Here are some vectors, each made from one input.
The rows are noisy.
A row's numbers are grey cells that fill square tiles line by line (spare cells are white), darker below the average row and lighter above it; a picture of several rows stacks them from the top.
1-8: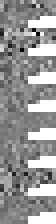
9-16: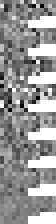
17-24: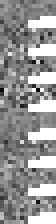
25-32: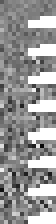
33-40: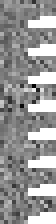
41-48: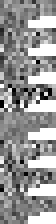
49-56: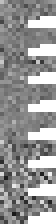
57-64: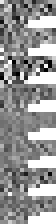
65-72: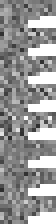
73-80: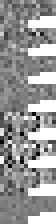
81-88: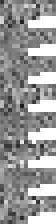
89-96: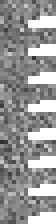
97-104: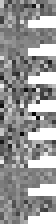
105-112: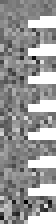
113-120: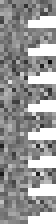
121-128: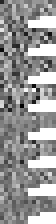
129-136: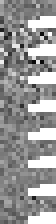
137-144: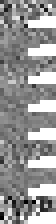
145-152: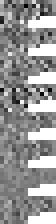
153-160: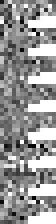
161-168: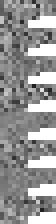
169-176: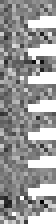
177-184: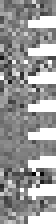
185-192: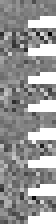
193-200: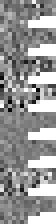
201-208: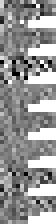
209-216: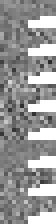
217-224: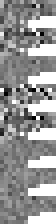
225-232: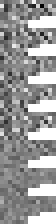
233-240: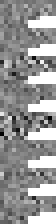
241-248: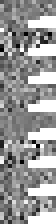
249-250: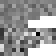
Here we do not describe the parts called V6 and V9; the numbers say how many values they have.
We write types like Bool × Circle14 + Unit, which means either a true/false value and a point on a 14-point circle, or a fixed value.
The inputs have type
Bool × (Line8 + V9 × V9) × V6 + Line5.
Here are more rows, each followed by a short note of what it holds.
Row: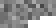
a true/false value, a value of V6 and two values of V9
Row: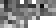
a point on a 5-point line
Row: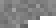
a true/false value, a value of V6 and two values of V9
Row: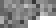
a true/false value, a value of V6 and two values of V9
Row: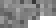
a true/false value, a value of V6 and two values of V9
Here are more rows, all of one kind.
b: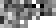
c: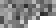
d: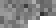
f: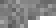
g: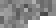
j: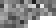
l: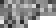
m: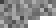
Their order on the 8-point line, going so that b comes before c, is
g, f, b, l, d, j, m, c.
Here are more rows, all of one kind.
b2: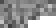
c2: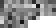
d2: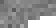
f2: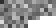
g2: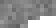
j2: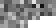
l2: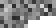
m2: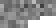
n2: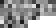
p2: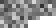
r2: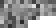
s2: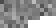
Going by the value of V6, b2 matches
c2 and g2.
